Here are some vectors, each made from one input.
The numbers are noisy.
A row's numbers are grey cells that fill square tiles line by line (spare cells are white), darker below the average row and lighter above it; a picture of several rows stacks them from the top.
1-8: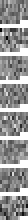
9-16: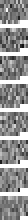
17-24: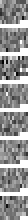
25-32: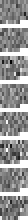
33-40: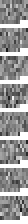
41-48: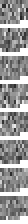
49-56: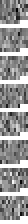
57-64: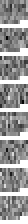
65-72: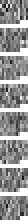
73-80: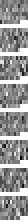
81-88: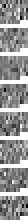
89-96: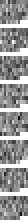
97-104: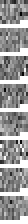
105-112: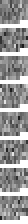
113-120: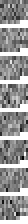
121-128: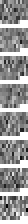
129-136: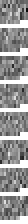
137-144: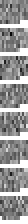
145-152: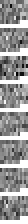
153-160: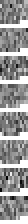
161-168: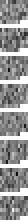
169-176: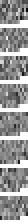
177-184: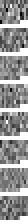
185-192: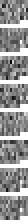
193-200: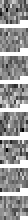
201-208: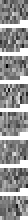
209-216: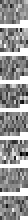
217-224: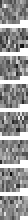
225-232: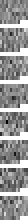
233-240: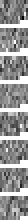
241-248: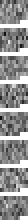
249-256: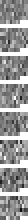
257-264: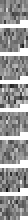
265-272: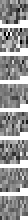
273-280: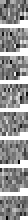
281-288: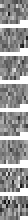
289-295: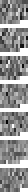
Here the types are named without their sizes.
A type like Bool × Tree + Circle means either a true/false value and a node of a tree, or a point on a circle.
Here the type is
(Line + List(Circle)) × Tree.
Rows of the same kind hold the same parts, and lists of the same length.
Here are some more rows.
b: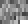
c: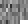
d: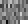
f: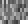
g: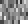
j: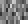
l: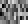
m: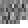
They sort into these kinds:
b, c, d
f
g
j, l
m

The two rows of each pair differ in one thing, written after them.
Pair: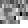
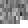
the place on the circle in item 1 of the list
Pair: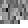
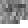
the node of the tree
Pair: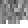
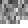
the place on the circle in item 1 of the list
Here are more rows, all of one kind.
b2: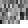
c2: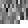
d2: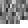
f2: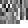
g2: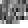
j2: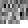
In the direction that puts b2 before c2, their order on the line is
f2, j2, b2, c2, d2, g2.
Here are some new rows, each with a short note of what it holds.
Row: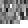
a point on a line and a node of a tree
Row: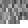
a node of a tree, together with a list of three items
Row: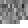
a node of a tree, together with a list of two items
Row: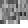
a node of a tree, together with a list of two items
